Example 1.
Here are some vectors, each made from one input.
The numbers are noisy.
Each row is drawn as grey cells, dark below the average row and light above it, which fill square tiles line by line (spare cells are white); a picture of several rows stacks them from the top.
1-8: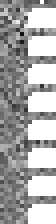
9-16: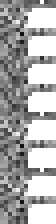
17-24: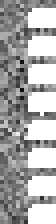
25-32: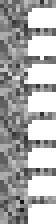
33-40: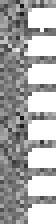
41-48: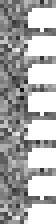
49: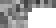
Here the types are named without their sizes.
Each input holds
a point on a line.
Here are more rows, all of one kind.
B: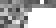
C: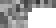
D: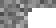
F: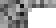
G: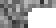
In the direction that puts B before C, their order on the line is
B, C, D, G, F.
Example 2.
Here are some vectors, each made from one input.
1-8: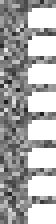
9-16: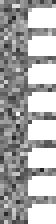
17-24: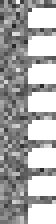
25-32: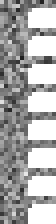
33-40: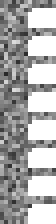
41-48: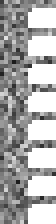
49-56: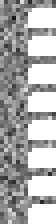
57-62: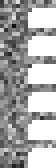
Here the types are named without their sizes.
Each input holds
a point on a line.
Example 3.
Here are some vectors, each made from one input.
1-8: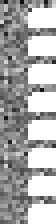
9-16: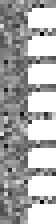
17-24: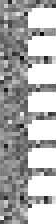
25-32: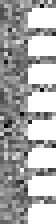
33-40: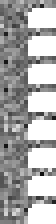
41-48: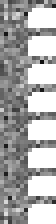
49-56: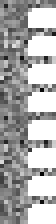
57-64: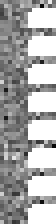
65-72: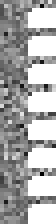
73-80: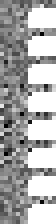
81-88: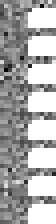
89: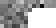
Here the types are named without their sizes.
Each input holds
a node of a tree.
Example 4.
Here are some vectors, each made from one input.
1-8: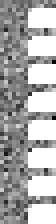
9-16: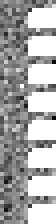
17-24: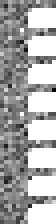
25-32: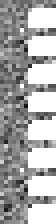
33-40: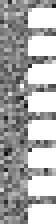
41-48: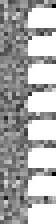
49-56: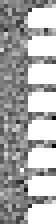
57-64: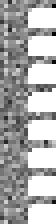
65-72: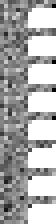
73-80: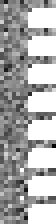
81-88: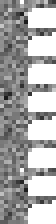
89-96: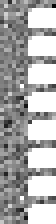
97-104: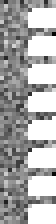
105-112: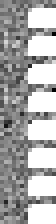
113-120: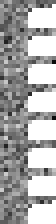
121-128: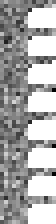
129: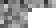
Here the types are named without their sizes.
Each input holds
a node of a tree.
